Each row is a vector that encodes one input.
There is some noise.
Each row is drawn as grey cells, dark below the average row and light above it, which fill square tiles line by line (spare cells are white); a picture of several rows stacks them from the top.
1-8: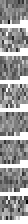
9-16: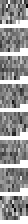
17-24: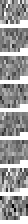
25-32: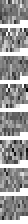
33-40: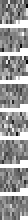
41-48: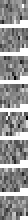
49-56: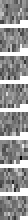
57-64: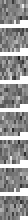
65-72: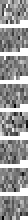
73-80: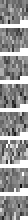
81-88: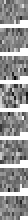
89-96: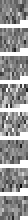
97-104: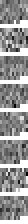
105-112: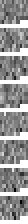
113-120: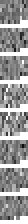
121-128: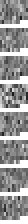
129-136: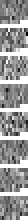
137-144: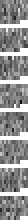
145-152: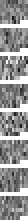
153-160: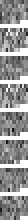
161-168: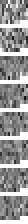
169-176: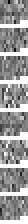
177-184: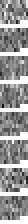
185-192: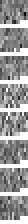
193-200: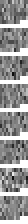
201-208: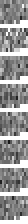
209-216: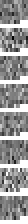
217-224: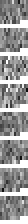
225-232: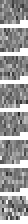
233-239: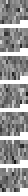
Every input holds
either a point on a 16-point circle and a point on a 14-point line, or a point on a 6-point line.
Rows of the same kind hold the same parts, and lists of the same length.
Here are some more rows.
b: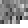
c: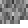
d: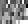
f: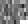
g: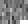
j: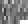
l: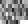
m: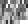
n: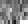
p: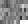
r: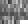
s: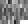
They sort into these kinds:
b, c, f, g, j, n, p, r, s
d, l, m

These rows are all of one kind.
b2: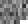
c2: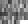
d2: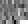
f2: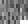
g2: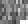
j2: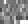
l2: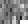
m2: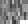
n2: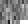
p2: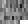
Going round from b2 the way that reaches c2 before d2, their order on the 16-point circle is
b2, l2, c2, j2, g2, n2, m2, p2, d2, f2.
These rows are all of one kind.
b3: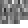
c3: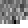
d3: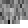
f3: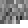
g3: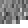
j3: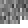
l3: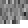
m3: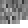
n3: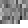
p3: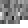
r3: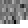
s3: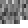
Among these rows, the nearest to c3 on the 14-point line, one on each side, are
d3 and r3.
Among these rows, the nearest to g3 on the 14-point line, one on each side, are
f3 and m3.
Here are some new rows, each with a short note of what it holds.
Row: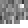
a point on a 16-point circle and a point on a 14-point line
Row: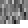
a point on a 16-point circle and a point on a 14-point line
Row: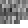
a point on a 16-point circle and a point on a 14-point line
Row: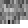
a point on a 16-point circle and a point on a 14-point line
